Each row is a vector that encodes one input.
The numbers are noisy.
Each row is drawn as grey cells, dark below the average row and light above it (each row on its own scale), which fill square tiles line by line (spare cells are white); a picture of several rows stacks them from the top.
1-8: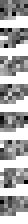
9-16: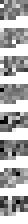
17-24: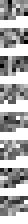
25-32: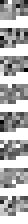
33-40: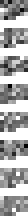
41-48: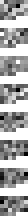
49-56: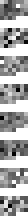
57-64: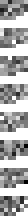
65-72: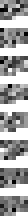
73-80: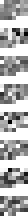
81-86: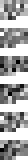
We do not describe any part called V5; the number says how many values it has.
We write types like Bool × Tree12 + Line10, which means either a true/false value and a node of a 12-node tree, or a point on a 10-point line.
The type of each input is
List2(Bool × V5).
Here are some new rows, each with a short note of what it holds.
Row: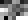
the empty list
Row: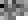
a list of two items
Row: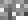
a list of two items
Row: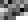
the empty list
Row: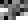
the empty list
